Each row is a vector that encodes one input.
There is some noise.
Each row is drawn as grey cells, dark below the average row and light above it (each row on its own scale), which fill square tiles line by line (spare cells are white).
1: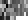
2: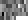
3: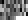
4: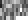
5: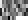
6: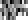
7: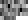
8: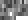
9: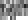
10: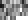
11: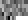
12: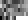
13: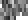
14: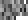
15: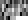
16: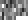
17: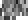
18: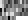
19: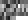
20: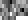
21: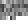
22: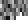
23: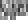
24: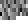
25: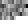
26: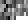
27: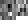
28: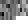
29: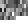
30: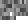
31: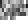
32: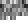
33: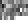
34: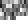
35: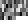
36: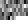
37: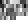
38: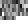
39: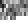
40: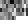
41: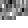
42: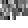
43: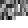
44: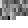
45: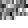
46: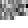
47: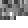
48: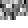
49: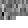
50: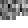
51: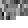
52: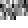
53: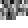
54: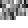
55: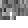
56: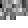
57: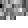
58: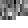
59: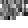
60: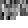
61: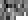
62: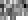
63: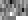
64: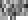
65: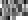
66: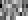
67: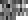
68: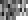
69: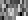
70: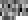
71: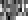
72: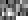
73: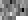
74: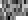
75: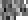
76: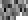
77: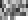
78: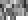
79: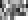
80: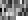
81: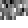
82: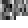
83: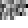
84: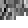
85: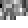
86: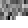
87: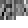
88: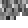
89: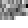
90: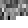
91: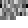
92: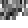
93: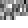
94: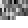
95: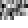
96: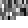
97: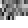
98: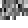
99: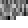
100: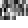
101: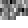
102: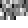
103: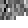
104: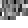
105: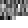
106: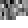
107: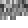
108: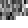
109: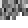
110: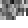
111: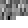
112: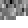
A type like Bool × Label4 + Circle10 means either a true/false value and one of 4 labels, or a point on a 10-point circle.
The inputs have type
Bool × (Tree8 + Unit) + Line4 × Line5.
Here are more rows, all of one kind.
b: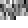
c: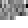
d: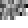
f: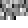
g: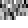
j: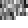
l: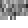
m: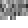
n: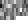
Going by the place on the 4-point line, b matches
l and m.
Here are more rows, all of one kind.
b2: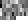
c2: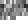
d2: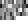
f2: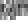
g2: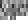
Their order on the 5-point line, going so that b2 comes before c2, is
b2, d2, c2, f2, g2.
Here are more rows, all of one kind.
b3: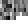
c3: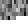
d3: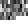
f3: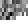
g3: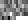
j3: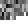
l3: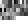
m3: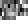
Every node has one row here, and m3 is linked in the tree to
d3.
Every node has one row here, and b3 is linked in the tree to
f3 and j3.
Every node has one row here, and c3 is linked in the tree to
g3 and l3.
